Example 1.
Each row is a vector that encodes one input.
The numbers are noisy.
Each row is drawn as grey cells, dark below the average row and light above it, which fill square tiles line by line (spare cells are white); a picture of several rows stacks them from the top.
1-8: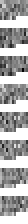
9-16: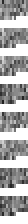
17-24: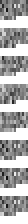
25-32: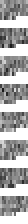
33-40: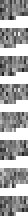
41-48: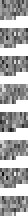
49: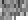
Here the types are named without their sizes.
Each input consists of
a label.
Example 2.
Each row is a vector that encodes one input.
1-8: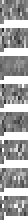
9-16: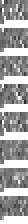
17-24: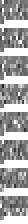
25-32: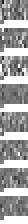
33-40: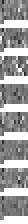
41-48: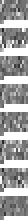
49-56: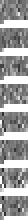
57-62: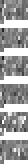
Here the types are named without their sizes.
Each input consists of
a node of a tree.
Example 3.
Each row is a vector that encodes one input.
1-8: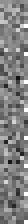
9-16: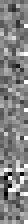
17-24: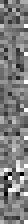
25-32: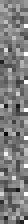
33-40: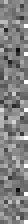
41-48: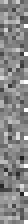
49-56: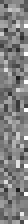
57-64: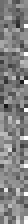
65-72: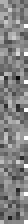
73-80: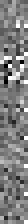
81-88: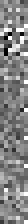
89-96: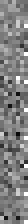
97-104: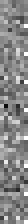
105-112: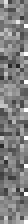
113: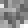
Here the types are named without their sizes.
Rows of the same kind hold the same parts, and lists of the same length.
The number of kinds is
2.
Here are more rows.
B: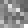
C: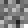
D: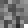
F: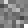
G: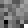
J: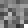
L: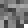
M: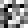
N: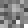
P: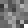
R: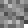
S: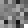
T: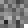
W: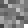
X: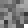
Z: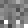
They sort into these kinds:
B, C, D, F, G, J, L, N, P, R, S, T, W, X, Z
M

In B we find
five true/false values.
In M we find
a fixed value.
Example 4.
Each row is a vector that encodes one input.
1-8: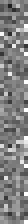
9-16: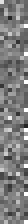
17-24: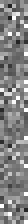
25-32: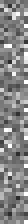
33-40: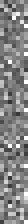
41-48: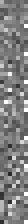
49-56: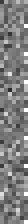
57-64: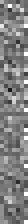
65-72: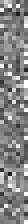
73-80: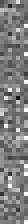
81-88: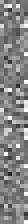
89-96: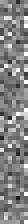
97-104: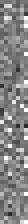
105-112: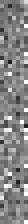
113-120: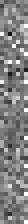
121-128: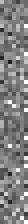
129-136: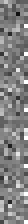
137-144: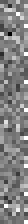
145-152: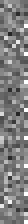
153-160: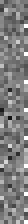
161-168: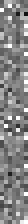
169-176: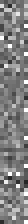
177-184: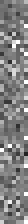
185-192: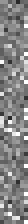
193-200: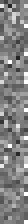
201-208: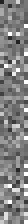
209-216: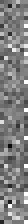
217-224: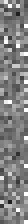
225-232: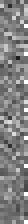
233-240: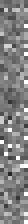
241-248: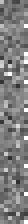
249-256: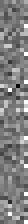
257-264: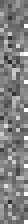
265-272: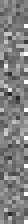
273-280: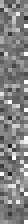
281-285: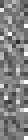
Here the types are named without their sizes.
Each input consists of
five true/false values.
